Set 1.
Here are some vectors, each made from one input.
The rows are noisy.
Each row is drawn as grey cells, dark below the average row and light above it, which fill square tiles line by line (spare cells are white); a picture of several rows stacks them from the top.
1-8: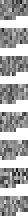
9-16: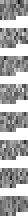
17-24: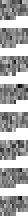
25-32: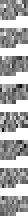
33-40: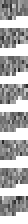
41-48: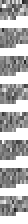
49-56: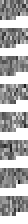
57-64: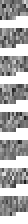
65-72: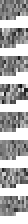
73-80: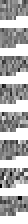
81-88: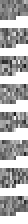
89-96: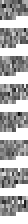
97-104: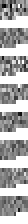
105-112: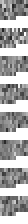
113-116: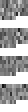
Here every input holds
a node of a 9-node tree, together with either a point on a 6-point line, or a node of an 11-node tree.
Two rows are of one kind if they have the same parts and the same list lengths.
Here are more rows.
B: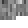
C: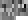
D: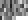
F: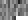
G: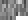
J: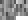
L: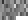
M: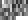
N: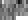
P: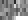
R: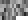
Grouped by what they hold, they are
B, D, G, J, L, P, R
C, F, M, N

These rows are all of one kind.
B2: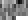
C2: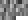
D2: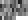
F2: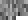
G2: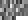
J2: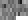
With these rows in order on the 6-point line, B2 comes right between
D2 and J2.
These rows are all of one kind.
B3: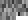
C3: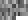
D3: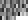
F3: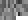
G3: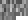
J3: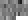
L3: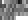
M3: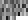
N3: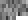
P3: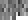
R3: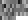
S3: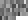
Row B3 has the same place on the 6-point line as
M3, N3 and P3.
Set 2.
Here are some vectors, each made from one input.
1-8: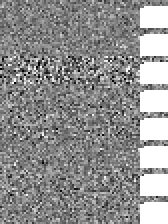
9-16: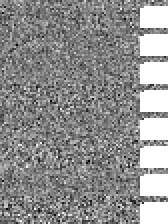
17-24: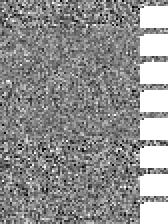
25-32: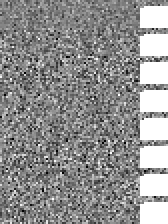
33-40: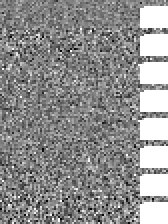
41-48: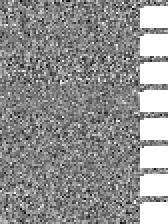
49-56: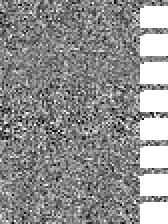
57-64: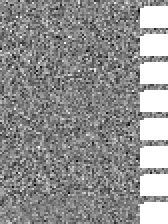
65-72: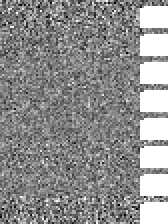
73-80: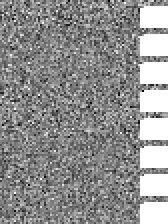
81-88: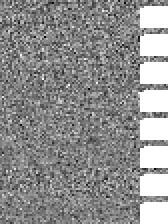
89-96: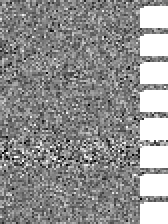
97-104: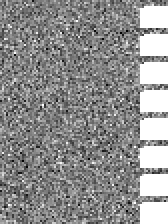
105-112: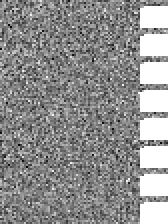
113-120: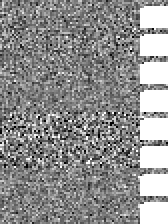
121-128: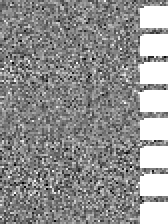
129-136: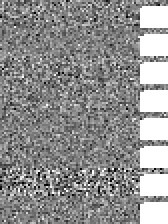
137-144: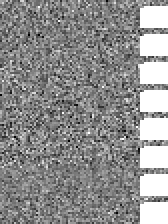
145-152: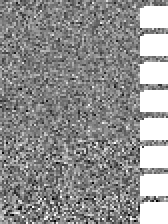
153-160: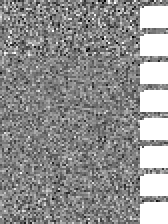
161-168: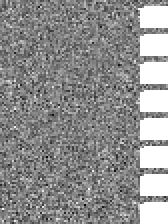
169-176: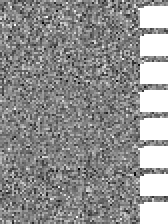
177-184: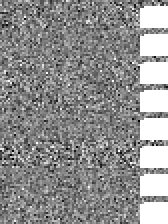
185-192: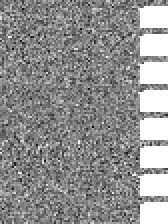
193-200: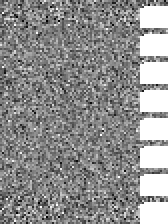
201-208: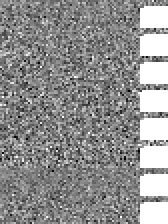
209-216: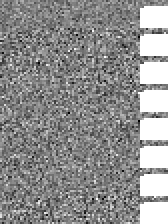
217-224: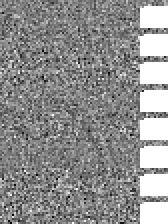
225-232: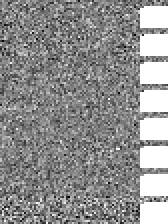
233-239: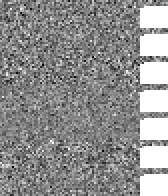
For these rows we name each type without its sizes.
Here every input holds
a true/false value, together with either a label, or a point on a line.
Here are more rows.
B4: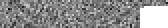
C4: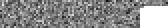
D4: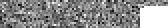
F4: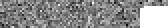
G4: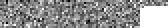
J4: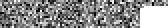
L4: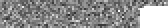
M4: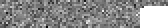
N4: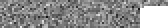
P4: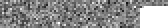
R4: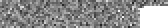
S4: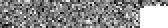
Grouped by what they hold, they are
B4, C4, D4, F4, J4, M4, N4, S4
G4, L4, P4, R4

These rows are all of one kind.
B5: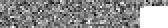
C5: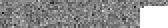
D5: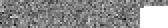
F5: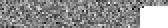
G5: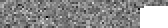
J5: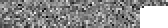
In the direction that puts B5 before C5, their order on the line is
J5, G5, B5, C5, D5, F5.
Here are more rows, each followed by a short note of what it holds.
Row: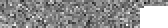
a label and a true/false value
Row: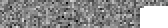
a point on a line and a true/false value
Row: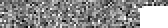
a label and a true/false value
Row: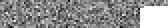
a point on a line and a true/false value
